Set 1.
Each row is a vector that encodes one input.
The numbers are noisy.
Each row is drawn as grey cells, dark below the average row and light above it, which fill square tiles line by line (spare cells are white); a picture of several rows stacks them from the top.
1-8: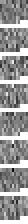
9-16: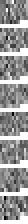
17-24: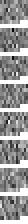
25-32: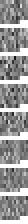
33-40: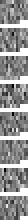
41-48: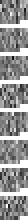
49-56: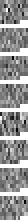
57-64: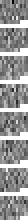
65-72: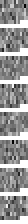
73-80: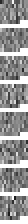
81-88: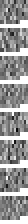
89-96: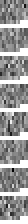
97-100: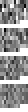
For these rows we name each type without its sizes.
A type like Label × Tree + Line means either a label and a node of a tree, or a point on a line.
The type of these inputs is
Bool × Circle + Tree + Unit.
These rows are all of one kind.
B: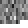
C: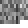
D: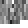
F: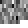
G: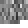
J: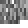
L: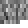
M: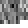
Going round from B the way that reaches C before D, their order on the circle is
B, C, J, L, G, F, D, M.
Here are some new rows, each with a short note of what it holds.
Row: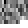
a fixed value
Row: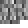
a point on a circle and a true/false value
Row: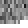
a node of a tree
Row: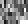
a fixed value
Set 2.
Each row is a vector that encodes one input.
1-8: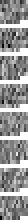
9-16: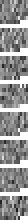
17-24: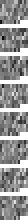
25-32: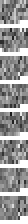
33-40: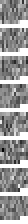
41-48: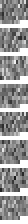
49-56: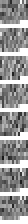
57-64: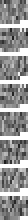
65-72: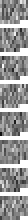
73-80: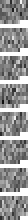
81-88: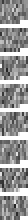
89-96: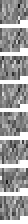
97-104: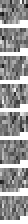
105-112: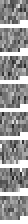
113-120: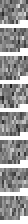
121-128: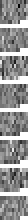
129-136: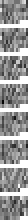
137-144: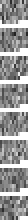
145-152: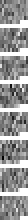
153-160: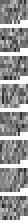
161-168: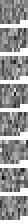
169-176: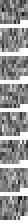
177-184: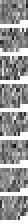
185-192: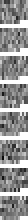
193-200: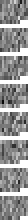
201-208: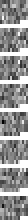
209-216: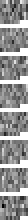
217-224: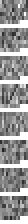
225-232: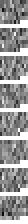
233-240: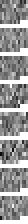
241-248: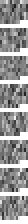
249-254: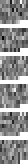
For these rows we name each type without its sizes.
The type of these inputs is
Circle × Circle + Tree.
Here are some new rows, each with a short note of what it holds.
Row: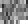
a node of a tree
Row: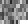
a node of a tree
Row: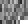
a point on each of two circles
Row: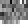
a node of a tree
